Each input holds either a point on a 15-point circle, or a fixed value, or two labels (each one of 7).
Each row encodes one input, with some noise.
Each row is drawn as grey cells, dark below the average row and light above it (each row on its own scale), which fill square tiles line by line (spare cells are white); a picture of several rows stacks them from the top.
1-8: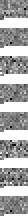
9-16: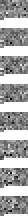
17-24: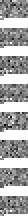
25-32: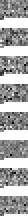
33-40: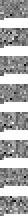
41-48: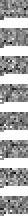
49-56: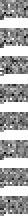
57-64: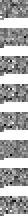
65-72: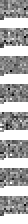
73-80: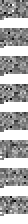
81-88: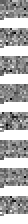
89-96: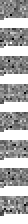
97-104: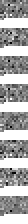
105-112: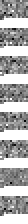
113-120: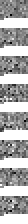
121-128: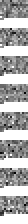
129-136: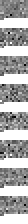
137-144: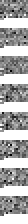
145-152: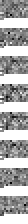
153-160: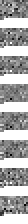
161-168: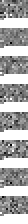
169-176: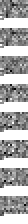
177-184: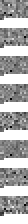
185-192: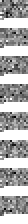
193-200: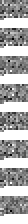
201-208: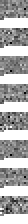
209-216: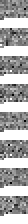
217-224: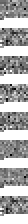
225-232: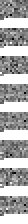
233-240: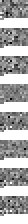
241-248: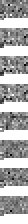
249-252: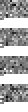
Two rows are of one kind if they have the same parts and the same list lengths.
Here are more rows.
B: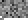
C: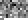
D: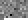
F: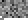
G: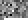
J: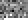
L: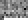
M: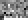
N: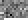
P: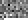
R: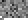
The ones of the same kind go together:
B, F, R
C, D, G, L, M, N
J, P

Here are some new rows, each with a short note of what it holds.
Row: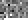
two labels (each one of 7)
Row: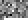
a point on a 15-point circle
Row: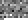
two labels (each one of 7)
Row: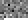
two labels (each one of 7)
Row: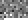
two labels (each one of 7)
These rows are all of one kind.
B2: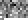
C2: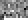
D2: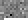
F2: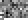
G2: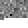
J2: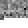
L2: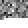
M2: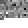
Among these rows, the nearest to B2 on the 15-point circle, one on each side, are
F2 and M2.
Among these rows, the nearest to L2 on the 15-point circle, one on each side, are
C2 and G2.
